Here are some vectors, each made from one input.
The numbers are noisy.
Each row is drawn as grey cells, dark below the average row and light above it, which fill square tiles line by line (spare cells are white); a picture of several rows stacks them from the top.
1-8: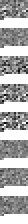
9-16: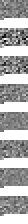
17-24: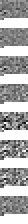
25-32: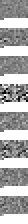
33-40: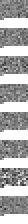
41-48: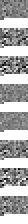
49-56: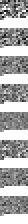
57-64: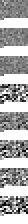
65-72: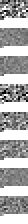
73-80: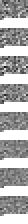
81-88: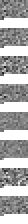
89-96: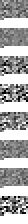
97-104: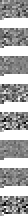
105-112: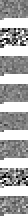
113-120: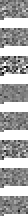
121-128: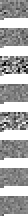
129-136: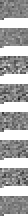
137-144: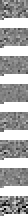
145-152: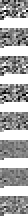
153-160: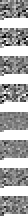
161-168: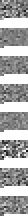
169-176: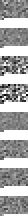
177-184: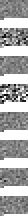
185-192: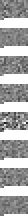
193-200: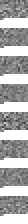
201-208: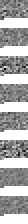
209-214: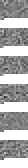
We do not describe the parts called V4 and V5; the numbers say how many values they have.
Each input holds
a point on an 11-point line, together with either a fixed value, or a true/false value, a value of V4 and a value of V5.
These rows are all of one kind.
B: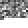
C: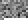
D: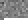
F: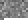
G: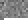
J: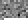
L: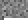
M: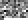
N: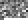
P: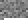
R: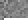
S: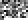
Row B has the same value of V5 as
C, M and P.
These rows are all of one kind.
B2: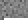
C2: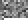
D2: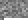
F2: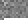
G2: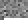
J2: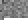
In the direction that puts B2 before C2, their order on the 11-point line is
J2, B2, G2, D2, F2, C2.
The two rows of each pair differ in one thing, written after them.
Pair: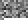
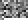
the true/false value
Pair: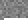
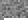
the place on the 11-point line
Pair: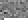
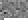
the true/false value
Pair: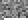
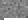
the value of V4
